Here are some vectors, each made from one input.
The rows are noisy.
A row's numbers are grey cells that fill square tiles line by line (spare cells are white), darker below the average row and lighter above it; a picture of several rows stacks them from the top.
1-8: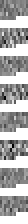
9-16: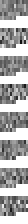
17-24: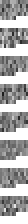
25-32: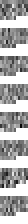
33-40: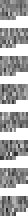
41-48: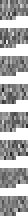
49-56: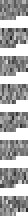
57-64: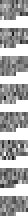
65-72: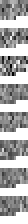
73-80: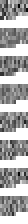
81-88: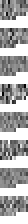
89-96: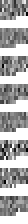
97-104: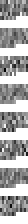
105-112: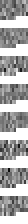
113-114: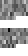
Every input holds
either one of 7 labels, or one of 8 labels and a true/false value.
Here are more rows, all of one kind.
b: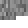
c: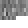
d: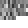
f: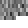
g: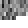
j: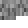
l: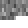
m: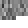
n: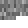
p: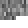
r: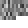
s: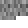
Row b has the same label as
g, j, m and r.
